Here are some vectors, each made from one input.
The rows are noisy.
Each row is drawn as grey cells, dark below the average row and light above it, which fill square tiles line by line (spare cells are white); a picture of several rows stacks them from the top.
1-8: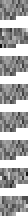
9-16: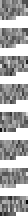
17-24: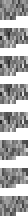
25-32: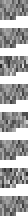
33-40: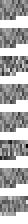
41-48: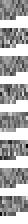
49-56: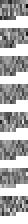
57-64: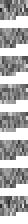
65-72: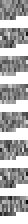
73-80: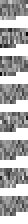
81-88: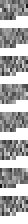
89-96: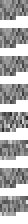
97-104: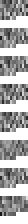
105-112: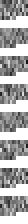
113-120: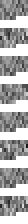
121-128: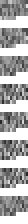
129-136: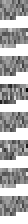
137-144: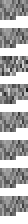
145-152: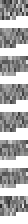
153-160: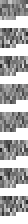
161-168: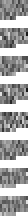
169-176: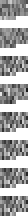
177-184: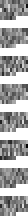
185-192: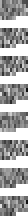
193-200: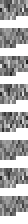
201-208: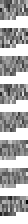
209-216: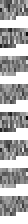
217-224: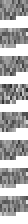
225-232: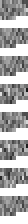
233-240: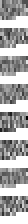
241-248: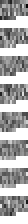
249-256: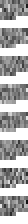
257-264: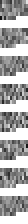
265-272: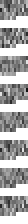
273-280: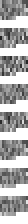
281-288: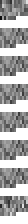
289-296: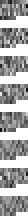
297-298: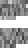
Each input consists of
three true/false values.
